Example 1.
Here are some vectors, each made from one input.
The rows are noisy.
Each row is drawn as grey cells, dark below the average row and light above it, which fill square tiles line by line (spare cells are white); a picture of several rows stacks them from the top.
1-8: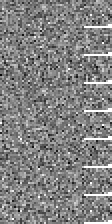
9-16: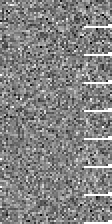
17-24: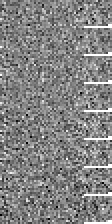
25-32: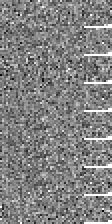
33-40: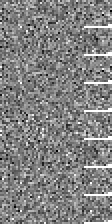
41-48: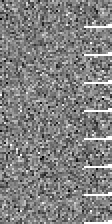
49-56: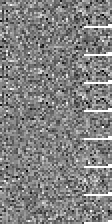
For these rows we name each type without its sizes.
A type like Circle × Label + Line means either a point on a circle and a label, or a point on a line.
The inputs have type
Bool × Line.
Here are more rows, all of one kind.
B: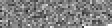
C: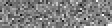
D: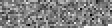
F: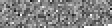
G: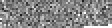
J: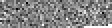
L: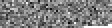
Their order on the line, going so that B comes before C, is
F, B, C, L, D, G, J.
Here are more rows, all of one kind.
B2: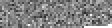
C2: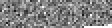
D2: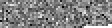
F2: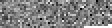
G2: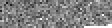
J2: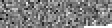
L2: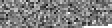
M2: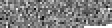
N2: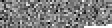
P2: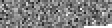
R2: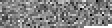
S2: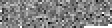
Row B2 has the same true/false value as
C2 and G2.
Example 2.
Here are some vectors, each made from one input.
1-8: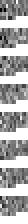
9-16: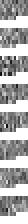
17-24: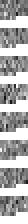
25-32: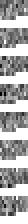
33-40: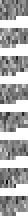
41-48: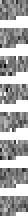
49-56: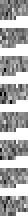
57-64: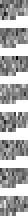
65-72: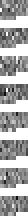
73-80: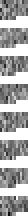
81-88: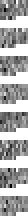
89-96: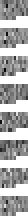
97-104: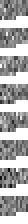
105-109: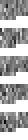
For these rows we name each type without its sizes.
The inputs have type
Bool × Bool × Bool × Bool × Line.
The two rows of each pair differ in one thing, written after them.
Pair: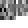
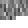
the place on the line
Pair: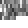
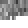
the place on the line
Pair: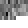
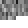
one of the four true/false values
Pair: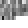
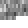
the place on the line
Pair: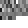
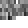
one of the four true/false values
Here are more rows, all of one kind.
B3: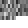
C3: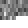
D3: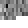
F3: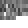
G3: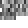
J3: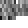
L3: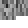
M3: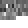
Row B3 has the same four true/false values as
C3 and J3.
